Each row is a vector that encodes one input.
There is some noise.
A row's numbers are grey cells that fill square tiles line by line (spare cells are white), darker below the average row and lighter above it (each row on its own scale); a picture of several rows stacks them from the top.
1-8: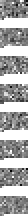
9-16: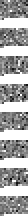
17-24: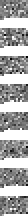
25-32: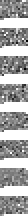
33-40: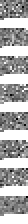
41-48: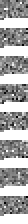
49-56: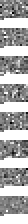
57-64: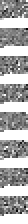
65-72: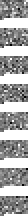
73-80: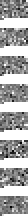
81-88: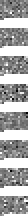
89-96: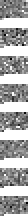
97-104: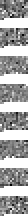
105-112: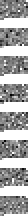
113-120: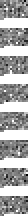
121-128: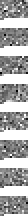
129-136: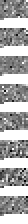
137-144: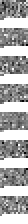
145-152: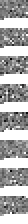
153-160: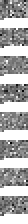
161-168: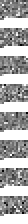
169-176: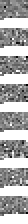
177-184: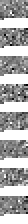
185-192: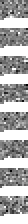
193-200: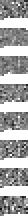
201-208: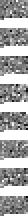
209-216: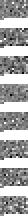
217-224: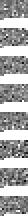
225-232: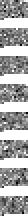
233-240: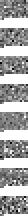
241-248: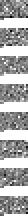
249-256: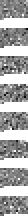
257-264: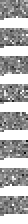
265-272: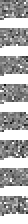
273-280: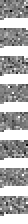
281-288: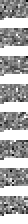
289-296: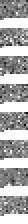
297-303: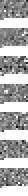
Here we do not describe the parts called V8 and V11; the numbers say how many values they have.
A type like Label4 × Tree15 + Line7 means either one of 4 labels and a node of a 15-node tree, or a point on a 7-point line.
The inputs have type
Tree9 × Tree9 + (Tree10 + V8) × V11.
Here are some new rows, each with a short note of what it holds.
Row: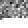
a node of each of two 9-node trees
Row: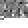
a node of a 10-node tree and a value of V11
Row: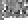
a node of a 10-node tree and a value of V11
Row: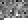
a value of V8 and a value of V11
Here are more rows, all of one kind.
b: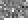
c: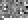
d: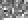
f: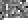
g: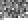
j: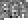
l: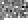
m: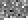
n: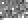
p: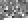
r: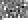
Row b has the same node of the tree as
g, l, n and r.
